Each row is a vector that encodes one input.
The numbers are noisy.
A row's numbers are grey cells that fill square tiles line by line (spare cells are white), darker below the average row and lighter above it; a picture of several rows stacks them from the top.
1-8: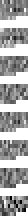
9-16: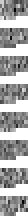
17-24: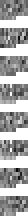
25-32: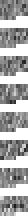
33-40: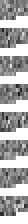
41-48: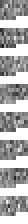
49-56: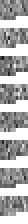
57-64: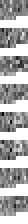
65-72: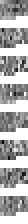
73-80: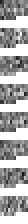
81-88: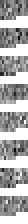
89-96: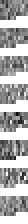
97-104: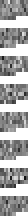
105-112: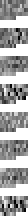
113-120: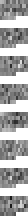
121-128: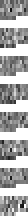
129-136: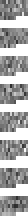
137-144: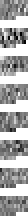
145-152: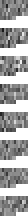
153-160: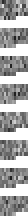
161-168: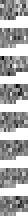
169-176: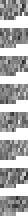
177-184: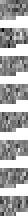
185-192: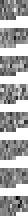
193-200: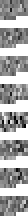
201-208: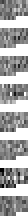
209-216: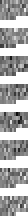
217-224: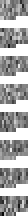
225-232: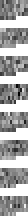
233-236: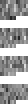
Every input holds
a list of up to two points on a 15-point line.
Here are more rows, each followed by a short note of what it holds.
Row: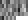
a list of one item
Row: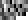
the empty list
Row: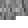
a list of two items
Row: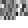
a list of two items
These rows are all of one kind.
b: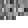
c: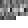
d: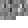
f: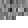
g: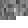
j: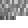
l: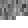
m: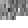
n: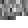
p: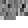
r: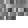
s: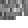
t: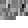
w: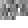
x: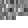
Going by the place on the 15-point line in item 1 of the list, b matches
f, m, r and x.
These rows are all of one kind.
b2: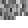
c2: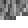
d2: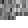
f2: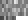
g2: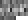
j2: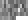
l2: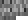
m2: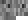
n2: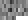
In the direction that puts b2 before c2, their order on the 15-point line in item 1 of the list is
d2, b2, l2, g2, j2, n2, f2, m2, c2.
